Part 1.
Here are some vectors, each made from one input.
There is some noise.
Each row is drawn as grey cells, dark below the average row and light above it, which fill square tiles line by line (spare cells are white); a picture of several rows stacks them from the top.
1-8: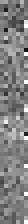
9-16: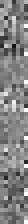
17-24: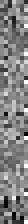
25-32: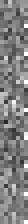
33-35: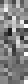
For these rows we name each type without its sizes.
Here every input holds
a point on a line.
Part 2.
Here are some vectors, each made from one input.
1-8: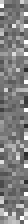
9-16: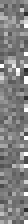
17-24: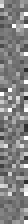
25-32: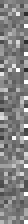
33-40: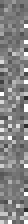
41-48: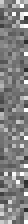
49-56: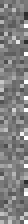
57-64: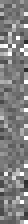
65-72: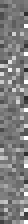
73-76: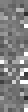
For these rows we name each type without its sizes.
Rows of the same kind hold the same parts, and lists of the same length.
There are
2 kinds of row.
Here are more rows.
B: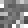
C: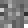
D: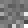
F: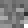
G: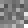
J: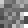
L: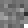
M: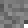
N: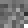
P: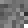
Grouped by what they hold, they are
B, D, F, G, L, M
C, J, N, P

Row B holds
four true/false values.
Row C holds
a fixed value.
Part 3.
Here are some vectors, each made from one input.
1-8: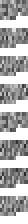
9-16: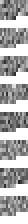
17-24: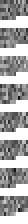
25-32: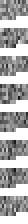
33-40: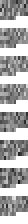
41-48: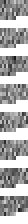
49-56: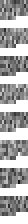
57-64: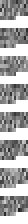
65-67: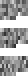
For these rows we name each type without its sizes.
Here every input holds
four true/false values.
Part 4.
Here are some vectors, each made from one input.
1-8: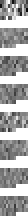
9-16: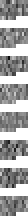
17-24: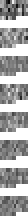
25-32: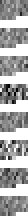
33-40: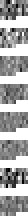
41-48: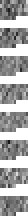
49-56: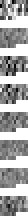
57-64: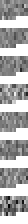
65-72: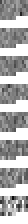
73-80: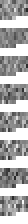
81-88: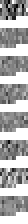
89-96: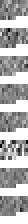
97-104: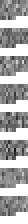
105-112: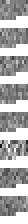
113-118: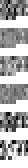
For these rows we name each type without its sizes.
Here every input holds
a label.
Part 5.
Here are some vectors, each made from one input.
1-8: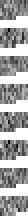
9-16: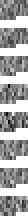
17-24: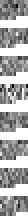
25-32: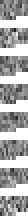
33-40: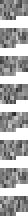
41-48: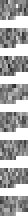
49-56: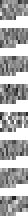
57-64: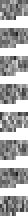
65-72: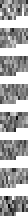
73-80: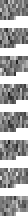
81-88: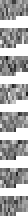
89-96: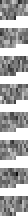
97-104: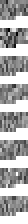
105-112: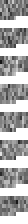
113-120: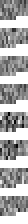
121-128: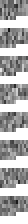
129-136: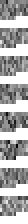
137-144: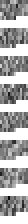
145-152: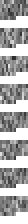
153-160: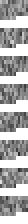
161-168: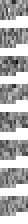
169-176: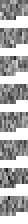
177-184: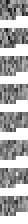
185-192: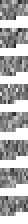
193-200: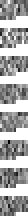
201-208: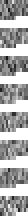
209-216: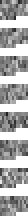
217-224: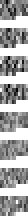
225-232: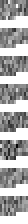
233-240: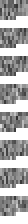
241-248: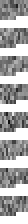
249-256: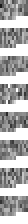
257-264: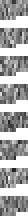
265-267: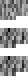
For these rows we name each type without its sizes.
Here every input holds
a point on a circle.
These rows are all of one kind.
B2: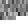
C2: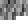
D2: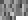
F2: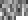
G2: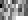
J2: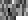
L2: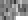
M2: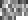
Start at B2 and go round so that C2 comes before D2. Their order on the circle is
B2, C2, L2, G2, J2, M2, F2, D2.
